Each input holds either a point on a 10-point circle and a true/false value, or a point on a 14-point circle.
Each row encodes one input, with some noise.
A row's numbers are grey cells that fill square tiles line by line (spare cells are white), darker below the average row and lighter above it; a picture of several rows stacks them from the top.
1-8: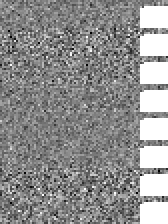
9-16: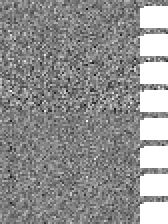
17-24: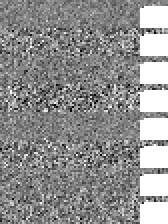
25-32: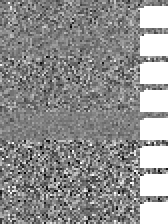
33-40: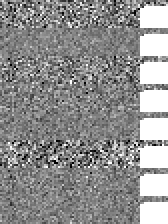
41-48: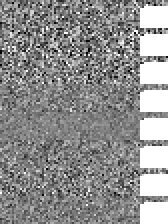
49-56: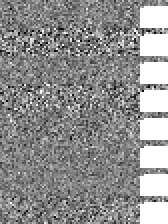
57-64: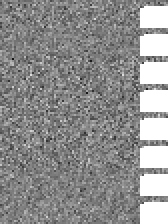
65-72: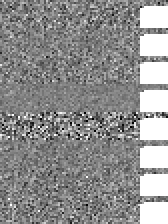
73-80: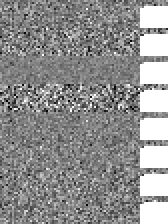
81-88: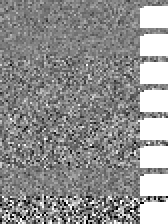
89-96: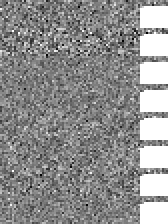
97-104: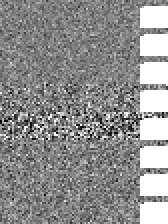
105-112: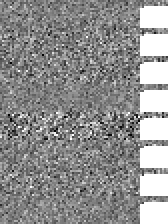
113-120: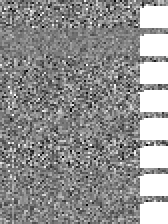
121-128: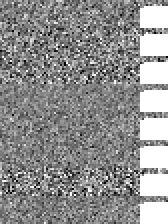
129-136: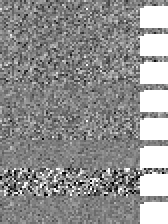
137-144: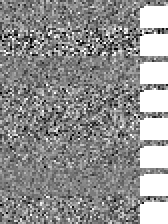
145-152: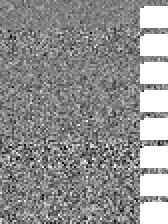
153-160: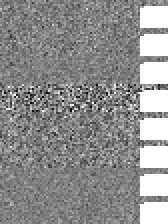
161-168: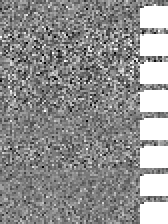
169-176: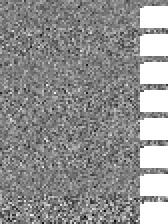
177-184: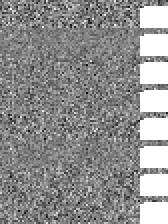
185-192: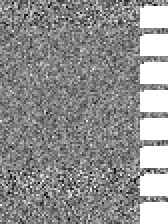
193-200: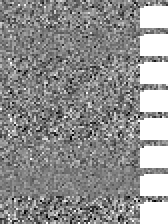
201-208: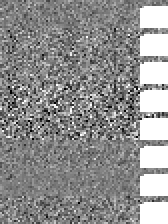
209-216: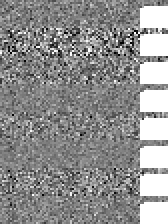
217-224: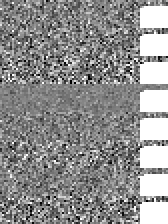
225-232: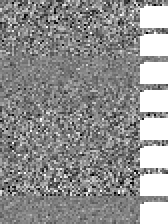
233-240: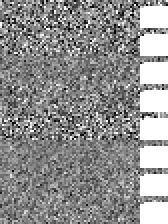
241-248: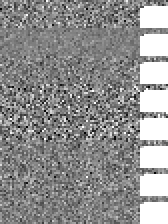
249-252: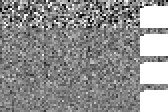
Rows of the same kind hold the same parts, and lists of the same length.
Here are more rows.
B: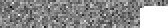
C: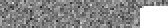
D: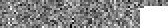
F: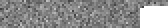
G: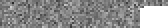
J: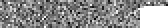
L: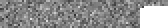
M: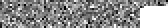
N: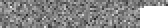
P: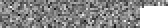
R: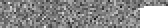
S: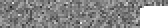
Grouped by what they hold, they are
B, C, M, S
D, F, G, J, L, N, P, R

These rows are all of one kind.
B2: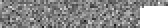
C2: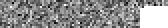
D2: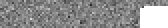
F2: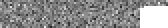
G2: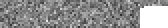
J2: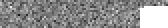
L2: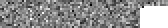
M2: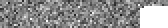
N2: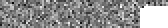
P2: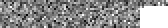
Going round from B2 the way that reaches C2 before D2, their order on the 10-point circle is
B2, C2, F2, J2, P2, L2, N2, M2, D2, G2.
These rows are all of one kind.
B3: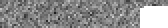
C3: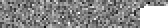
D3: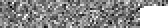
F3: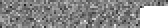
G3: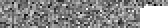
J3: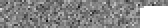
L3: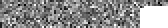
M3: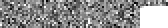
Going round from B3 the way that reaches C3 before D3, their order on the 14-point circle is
B3, L3, M3, G3, C3, D3, J3, F3.
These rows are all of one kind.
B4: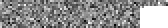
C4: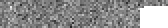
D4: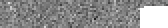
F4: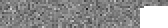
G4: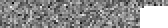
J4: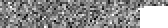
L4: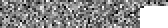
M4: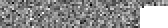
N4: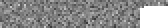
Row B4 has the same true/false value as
D4, J4 and M4.
